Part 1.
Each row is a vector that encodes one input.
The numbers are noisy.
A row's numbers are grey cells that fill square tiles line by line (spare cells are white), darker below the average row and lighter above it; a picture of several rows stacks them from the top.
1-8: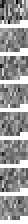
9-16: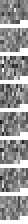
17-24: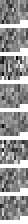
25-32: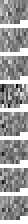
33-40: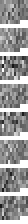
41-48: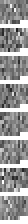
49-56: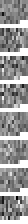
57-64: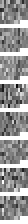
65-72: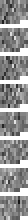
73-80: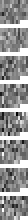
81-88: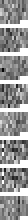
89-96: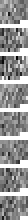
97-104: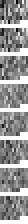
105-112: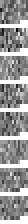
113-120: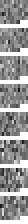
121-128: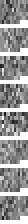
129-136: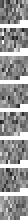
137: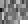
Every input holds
either a point on a 9-point circle and a node of a 10-node tree, or a point on a 14-point line.
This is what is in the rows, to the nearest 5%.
About 50% of them hold a point on a 9-point circle and a node of a 10-node tree. The rest hold a point on a 14-point line.
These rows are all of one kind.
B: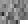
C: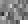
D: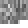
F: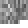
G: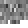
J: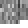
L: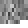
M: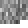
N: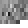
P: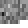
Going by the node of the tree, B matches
D, F and P.
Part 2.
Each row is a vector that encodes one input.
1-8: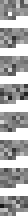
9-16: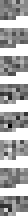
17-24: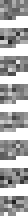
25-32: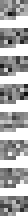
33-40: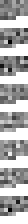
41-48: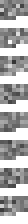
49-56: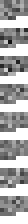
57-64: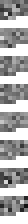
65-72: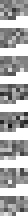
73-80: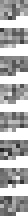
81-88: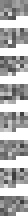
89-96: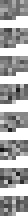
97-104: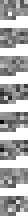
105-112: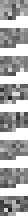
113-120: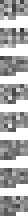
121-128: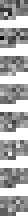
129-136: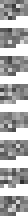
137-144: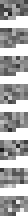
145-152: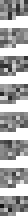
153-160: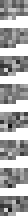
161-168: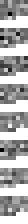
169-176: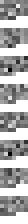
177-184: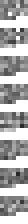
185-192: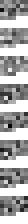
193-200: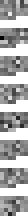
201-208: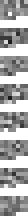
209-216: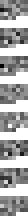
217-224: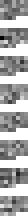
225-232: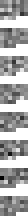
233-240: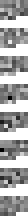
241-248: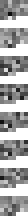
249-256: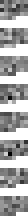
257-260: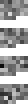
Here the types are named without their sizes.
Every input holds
a point on each of two circles, together with either a fixed value, or four true/false values.
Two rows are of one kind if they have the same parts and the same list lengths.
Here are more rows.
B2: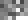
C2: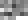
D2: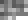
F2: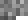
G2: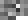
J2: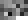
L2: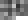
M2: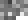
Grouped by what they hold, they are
B2, D2, F2, G2, J2, L2, M2
C2

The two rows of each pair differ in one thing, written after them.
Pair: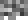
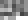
the place on one of the two circles
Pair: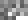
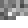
one of the four true/false values
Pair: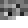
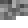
the place on one of the two circles
